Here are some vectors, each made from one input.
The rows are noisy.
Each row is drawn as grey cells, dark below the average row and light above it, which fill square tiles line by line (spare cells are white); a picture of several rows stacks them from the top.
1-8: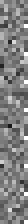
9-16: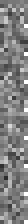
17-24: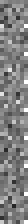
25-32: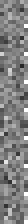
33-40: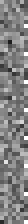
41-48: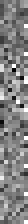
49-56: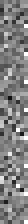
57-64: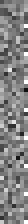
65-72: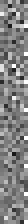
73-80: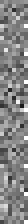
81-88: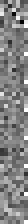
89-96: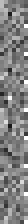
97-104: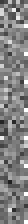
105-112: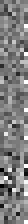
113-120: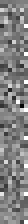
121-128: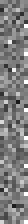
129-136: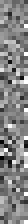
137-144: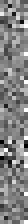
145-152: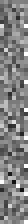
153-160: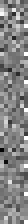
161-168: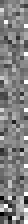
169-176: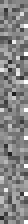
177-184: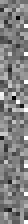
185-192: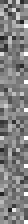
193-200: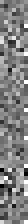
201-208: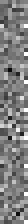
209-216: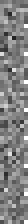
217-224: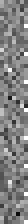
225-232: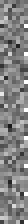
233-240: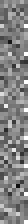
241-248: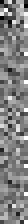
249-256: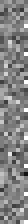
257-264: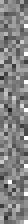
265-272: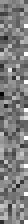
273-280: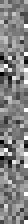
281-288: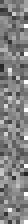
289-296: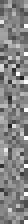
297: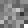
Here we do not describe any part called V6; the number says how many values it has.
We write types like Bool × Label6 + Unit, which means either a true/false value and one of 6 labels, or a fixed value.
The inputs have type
List2(Bool × Bool × Bool × V6).
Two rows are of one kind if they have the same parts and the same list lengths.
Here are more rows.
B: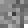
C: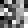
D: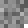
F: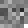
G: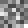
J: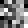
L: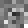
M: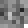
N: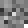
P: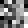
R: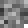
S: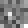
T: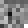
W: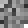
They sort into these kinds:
B, D, F, L, M, N, R, S, T, W
C, J, P
G

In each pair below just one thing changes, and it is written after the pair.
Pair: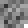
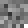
the value of V6 in item 1 of the list
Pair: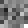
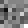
the value of V6 in item 2 of the list
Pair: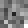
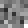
one of the three true/false values in item 2 of the list
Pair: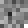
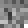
one of the three true/false values in item 2 of the list
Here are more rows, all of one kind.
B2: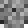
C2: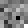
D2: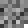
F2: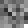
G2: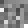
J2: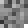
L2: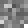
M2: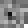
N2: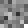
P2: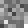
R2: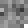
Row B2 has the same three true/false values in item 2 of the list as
C2 and D2.
